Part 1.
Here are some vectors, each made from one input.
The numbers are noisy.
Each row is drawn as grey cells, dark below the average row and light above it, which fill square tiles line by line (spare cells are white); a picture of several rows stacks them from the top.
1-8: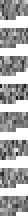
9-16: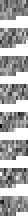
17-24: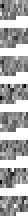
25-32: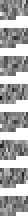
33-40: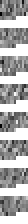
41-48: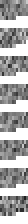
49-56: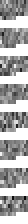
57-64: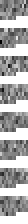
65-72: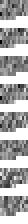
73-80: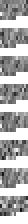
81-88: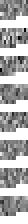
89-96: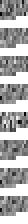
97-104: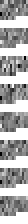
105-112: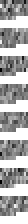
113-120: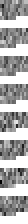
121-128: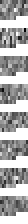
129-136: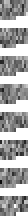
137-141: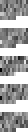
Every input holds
either a node of a 14-node tree, or a list of up to two points on an 8-point circle.
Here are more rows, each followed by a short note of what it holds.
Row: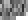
a node of a 14-node tree
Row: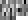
the empty list
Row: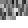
a node of a 14-node tree
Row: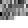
a node of a 14-node tree
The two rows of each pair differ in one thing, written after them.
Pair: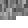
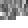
the place on the 8-point circle in item 1 of the list
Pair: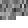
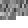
the place on the 8-point circle in item 1 of the list
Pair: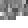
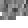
the place on the 8-point circle in item 2 of the list
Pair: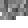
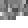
the place on the 8-point circle in item 2 of the list
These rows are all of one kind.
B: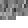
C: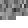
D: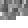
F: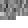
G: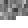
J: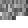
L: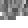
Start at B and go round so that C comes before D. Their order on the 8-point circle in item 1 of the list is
B, C, G, L, J, D, F.
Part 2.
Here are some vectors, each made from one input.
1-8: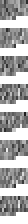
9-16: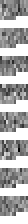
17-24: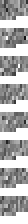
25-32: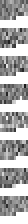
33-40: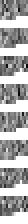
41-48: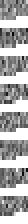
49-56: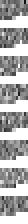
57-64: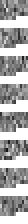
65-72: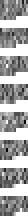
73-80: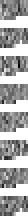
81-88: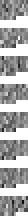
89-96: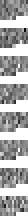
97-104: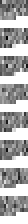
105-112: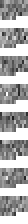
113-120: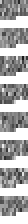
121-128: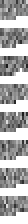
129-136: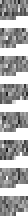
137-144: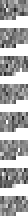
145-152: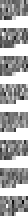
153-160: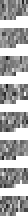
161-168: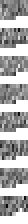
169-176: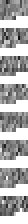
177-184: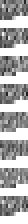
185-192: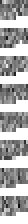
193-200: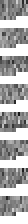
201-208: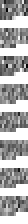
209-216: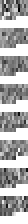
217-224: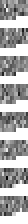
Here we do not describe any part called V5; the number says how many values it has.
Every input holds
either a node of a 14-node tree, or a true/false value and a value of V5.
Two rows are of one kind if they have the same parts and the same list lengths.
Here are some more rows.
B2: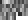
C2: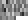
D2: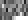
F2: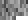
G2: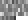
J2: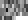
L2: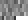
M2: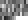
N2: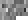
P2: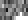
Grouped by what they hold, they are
B2, C2, F2, G2, L2, N2
D2, J2, M2, P2

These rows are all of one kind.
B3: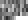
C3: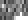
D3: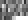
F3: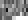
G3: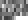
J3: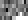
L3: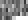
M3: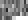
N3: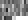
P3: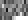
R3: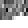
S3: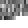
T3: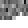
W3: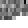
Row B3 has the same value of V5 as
F3, L3, M3 and R3.
